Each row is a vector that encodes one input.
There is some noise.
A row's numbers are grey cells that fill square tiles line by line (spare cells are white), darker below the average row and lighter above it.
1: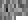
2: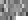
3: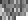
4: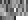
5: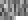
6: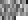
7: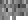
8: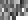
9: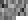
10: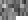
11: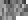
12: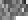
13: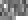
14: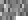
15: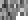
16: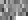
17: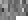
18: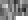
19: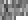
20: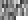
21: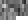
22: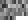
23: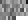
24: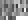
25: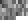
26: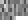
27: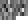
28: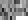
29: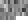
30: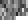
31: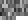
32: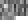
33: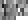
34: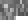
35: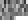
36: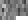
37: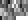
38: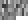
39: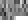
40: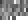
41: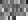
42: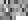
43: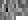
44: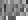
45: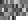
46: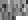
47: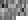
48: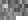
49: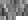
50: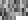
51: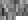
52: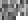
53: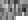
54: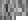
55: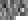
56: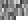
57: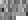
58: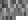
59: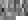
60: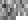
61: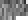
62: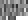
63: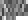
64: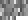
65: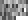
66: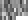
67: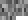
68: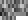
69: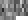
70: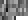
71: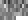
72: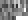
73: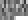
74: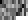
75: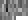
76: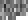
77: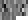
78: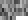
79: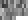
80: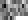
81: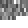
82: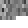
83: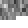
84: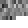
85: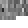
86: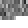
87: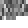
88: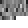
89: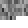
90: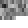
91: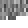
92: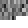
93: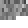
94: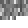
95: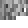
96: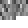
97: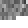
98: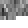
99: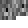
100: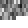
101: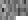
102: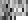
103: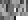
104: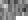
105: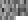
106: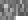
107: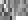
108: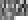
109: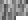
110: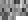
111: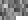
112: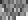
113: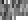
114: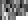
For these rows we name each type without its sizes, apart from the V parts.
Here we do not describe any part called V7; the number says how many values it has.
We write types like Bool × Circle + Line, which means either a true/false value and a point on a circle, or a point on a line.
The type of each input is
Label + Tree × V7.
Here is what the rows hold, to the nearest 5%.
About 45% of them hold a label. The rest hold a node of a tree and a value of V7.
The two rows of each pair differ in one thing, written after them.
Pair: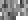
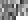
the value of V7
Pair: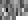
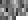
the node of the tree
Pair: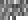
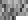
the value of V7
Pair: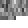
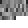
the value of V7
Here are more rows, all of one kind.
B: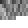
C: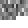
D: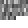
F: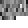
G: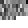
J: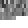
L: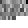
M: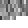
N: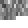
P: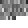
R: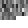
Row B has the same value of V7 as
F, G, L and P.
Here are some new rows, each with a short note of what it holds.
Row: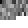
a node of a tree and a value of V7
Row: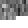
a label
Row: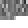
a label
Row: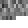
a node of a tree and a value of V7
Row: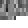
a node of a tree and a value of V7
